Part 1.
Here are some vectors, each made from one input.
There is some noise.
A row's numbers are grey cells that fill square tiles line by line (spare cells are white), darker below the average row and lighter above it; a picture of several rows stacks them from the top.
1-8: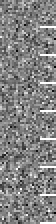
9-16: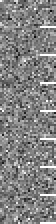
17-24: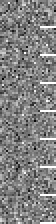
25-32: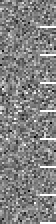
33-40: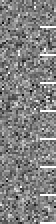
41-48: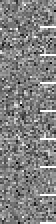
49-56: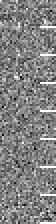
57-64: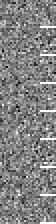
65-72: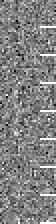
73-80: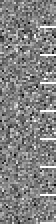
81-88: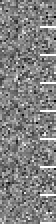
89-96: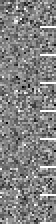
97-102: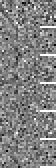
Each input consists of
either a point on a 6-point line and a true/false value, or a point on each of two 9-point lines.
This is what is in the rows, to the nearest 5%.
About 45% of them hold a point on a 6-point line and a true/false value. The rest hold a point on each of two 9-point lines.
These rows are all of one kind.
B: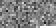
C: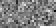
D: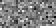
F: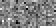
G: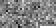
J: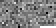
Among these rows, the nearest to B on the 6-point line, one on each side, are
G and J.
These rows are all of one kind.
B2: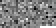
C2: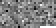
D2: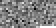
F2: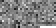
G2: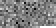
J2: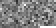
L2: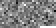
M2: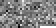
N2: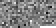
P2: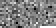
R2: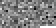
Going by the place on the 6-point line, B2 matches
C2 and R2.
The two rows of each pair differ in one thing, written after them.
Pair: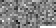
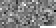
the place on the 6-point line
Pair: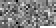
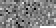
the place on the 6-point line
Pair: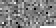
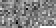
the place on the 6-point line
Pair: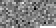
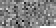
the true/false value
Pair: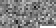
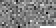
the place on the 6-point line
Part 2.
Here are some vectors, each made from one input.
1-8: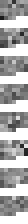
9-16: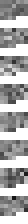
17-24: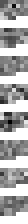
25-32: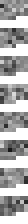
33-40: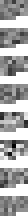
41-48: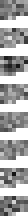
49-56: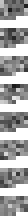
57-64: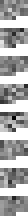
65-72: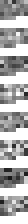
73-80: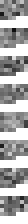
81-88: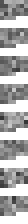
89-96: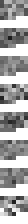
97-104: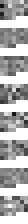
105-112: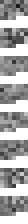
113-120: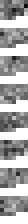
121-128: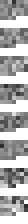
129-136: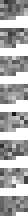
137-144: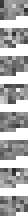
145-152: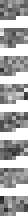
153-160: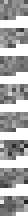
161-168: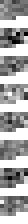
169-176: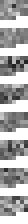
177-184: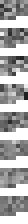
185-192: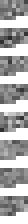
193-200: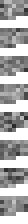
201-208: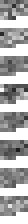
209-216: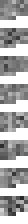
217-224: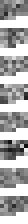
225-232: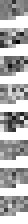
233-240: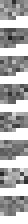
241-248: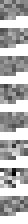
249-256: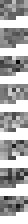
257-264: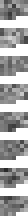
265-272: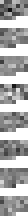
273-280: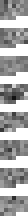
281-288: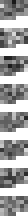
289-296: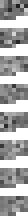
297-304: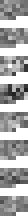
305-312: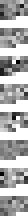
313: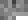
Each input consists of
one of 9 labels, together with either a point on a 5-point circle and a true/false value, or a fixed value.
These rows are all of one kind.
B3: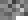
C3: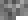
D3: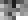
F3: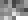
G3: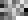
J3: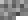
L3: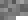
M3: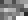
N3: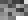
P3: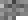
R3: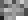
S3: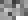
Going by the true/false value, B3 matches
C3 and G3.
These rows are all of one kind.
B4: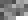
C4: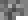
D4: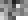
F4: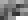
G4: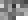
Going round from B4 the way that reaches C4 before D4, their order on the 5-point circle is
B4, C4, D4, F4, G4.
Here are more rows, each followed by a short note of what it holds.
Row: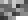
one of 9 labels
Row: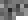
a point on a 5-point circle, one of 9 labels and a true/false value
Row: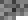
a point on a 5-point circle, one of 9 labels and a true/false value
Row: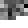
a point on a 5-point circle, one of 9 labels and a true/false value
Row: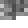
a point on a 5-point circle, one of 9 labels and a true/false value
